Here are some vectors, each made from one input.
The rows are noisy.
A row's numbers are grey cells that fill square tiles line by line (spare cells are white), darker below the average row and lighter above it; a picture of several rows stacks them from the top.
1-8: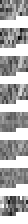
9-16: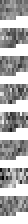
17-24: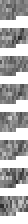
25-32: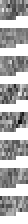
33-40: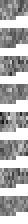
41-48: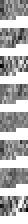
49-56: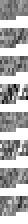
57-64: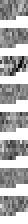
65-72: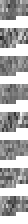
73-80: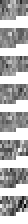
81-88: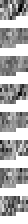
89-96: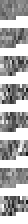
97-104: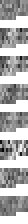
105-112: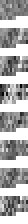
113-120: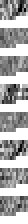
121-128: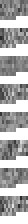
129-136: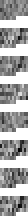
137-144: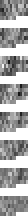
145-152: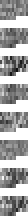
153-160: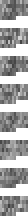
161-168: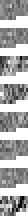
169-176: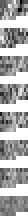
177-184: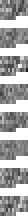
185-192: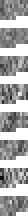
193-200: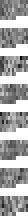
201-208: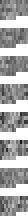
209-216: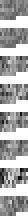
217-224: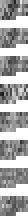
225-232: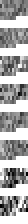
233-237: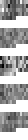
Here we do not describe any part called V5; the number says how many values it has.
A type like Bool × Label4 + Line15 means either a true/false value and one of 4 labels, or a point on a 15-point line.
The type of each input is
Label9 × V5 + List2(Line7).
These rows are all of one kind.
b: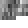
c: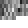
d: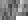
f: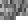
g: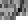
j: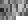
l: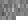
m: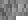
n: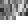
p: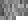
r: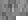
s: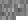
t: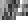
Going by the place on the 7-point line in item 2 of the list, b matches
p, r and t.
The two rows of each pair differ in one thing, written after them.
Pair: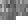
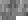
the place on the 7-point line in item 1 of the list
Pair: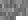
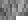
the place on the 7-point line in item 2 of the list
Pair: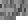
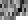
the place on the 7-point line in item 2 of the list
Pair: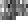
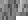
the place on the 7-point line in item 2 of the list
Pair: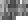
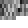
the place on the 7-point line in item 2 of the list
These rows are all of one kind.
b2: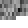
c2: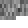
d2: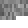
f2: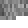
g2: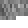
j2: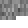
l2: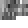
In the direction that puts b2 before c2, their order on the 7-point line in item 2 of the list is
b2, j2, f2, d2, c2, g2, l2.
